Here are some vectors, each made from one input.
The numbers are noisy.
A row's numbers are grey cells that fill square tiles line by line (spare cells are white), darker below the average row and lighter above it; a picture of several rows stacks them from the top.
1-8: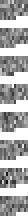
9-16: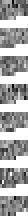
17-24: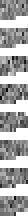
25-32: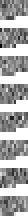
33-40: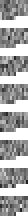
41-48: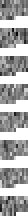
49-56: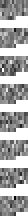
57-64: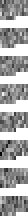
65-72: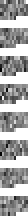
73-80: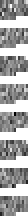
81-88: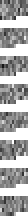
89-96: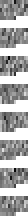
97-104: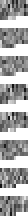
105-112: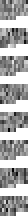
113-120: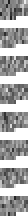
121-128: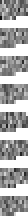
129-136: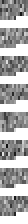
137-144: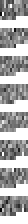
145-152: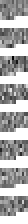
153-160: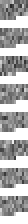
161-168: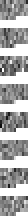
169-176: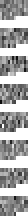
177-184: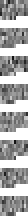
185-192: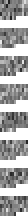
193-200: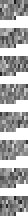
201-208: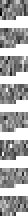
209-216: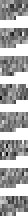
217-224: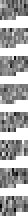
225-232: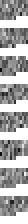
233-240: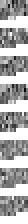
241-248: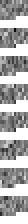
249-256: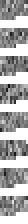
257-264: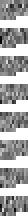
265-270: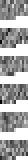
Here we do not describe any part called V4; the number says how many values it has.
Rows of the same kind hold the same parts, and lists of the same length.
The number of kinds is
4.
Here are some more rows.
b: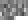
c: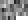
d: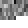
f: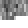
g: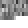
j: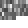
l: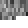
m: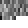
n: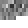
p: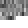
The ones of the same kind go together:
b, f, g, p
c, d, n
j
l, m

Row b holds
a node of an 11-node tree.
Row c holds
one of 9 labels.
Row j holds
two values of V4.
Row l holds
a point on a 5-point line.
